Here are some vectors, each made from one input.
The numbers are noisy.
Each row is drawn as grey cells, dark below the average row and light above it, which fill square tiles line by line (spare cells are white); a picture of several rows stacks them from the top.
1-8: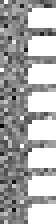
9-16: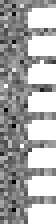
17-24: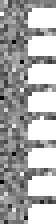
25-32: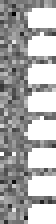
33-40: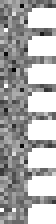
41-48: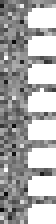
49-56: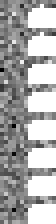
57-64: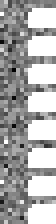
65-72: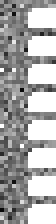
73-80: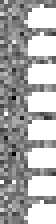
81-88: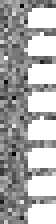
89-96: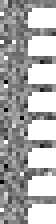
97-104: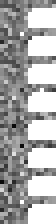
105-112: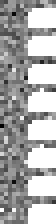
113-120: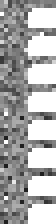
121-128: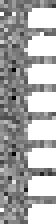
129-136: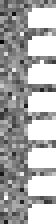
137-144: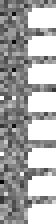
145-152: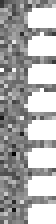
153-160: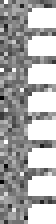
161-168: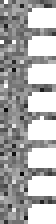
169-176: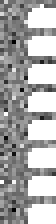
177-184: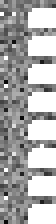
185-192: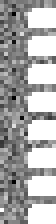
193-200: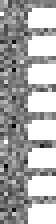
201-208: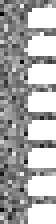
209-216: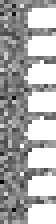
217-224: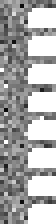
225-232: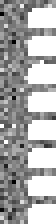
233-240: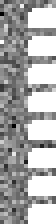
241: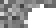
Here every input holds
either one of 12 labels, or three true/false values.
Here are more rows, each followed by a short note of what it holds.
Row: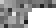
three true/false values
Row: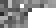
one of 12 labels
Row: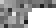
three true/false values
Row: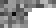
one of 12 labels
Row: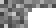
one of 12 labels
